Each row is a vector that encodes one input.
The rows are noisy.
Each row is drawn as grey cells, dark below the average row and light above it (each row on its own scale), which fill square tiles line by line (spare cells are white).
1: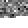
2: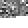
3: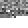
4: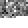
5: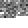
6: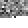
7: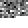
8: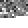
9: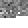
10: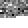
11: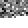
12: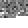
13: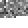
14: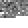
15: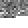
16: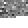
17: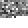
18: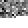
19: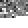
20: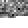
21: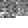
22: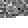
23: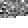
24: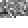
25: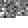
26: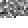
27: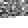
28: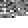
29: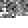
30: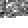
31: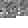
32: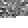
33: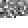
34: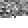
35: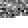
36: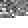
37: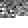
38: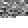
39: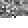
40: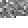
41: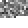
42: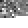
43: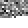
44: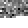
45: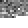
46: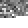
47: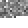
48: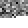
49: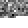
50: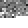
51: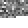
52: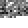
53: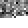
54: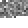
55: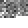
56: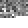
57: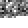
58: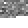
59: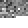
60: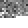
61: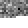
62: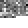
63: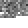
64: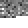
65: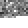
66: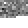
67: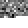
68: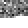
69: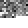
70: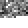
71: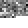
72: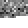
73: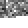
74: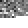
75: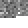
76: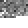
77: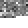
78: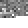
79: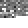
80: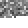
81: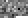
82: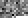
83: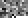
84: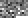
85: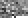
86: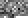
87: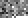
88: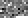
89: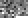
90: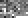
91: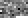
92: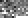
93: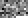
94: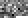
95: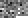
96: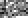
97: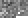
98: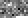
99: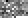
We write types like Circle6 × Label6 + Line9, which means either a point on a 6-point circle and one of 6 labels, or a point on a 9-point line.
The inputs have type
Bool × Line5 + Line7.
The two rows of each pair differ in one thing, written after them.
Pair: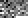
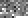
the place on the 5-point line
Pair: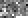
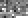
the true/false value
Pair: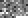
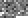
the place on the 5-point line
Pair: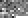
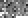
the true/false value
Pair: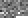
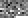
the true/false value
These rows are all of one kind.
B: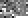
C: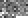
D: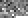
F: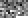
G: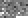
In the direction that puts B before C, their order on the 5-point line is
B, D, C, G, F.
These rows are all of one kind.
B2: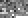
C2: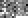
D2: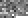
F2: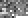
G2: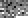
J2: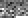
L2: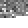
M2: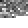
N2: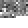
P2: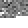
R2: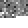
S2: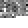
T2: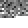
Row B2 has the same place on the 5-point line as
C2, D2, F2 and M2.
